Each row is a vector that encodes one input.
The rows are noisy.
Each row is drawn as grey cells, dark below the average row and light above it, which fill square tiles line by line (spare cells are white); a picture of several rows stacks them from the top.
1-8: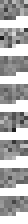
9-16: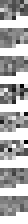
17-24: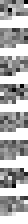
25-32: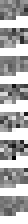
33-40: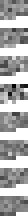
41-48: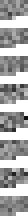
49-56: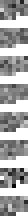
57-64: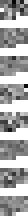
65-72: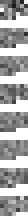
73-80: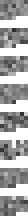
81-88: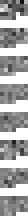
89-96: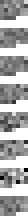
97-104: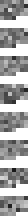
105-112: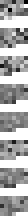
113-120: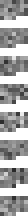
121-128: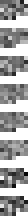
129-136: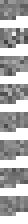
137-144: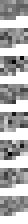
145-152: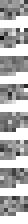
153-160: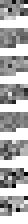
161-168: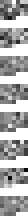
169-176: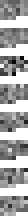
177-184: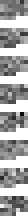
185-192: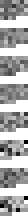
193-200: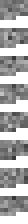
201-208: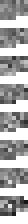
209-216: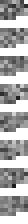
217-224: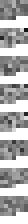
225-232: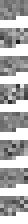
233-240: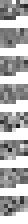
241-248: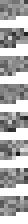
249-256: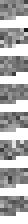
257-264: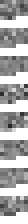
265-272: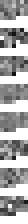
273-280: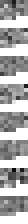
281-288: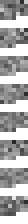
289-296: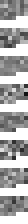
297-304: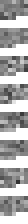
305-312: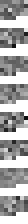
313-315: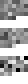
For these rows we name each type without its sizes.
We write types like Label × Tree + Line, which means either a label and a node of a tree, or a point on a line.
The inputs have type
(Bool × Bool × Bool × Bool + Label) × Label.
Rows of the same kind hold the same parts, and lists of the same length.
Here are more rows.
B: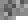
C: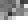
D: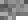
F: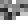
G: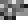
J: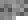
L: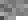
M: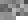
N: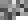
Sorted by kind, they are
B, D, G, J, L, M
C, F, N

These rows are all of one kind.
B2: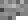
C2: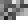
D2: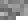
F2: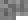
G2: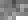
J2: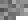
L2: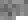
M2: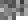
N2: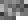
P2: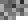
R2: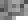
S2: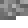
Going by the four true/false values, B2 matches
D2, P2 and S2.
